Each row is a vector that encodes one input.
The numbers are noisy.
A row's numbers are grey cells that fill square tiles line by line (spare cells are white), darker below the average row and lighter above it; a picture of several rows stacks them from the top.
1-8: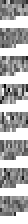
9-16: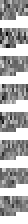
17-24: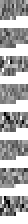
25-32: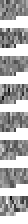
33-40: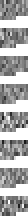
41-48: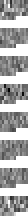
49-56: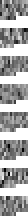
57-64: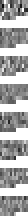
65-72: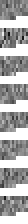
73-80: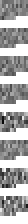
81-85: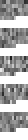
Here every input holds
a node of an 8-node tree, together with either a point on a 7-point line, or a node of an 8-node tree.
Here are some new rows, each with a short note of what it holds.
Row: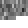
a node of each of two 8-node trees
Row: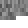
a node of each of two 8-node trees
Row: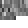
a node of each of two 8-node trees
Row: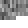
a point on a 7-point line and a node of an 8-node tree
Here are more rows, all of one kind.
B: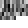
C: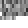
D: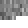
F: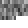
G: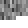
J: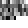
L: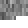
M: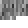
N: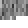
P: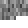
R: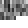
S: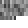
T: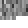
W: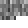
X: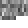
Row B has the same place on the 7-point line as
C, M, N and T.
